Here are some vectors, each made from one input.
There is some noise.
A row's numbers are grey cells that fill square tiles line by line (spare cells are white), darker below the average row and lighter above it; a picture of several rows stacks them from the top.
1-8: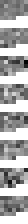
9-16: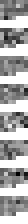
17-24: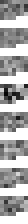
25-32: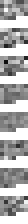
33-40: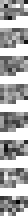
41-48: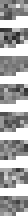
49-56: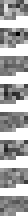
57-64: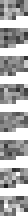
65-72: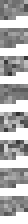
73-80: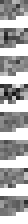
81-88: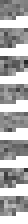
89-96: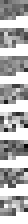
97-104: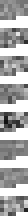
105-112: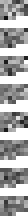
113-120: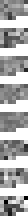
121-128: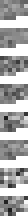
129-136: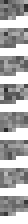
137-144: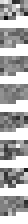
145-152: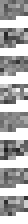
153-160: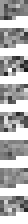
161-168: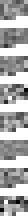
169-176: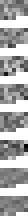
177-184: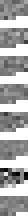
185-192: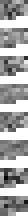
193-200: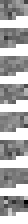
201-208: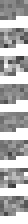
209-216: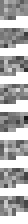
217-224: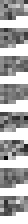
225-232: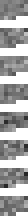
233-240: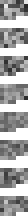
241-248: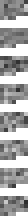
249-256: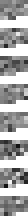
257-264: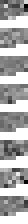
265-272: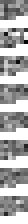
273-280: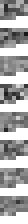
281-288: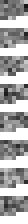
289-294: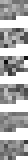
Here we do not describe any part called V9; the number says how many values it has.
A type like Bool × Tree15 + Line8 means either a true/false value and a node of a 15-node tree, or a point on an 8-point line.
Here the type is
Bool × List2(V9) × Tree15.
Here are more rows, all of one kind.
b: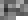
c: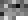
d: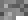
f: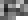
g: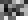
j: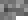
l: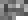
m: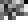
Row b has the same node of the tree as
f and m.
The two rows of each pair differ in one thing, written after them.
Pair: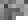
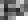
the true/false value
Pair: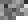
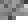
the true/false value
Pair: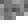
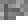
the true/false value
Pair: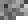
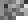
the value of V9 in item 1 of the list
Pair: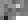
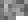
the value of V9 in item 1 of the list
